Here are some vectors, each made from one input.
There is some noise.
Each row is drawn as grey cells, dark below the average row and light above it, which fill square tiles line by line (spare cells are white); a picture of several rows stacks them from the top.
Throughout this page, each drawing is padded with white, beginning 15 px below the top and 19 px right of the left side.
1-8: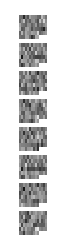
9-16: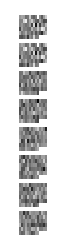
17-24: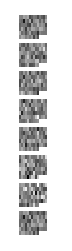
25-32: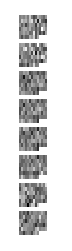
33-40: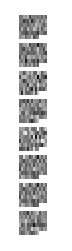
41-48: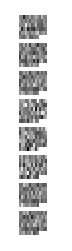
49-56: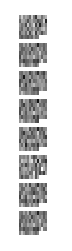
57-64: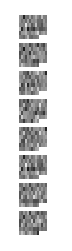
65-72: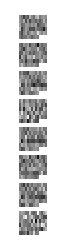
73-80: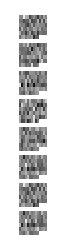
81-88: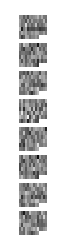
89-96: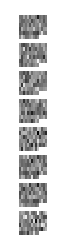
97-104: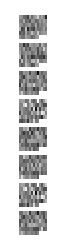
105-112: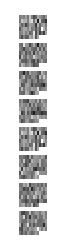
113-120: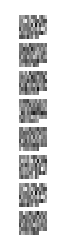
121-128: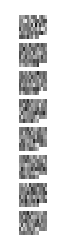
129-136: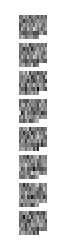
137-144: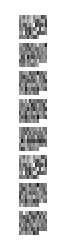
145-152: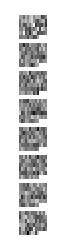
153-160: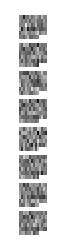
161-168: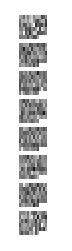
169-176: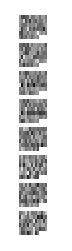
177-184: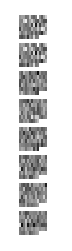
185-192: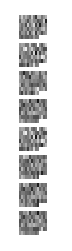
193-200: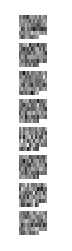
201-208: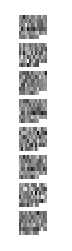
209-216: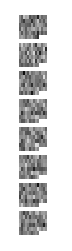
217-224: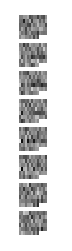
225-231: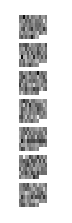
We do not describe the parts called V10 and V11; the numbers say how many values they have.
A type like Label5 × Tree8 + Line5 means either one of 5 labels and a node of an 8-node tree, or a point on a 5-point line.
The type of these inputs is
Bool × V10 + Label6 × V11 + Label8.
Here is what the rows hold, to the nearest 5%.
About 40% of them hold one of 6 labels and a value of V11. About 20% of them hold one of 8 labels. The rest hold a true/false value and a value of V10.
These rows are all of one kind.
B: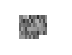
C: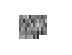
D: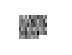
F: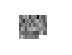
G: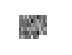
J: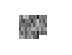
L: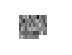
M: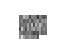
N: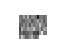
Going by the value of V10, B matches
F and L.
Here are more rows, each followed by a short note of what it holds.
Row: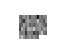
a true/false value and a value of V10
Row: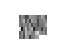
one of 6 labels and a value of V11
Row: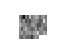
one of 6 labels and a value of V11
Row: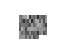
a true/false value and a value of V10
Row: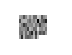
one of 8 labels
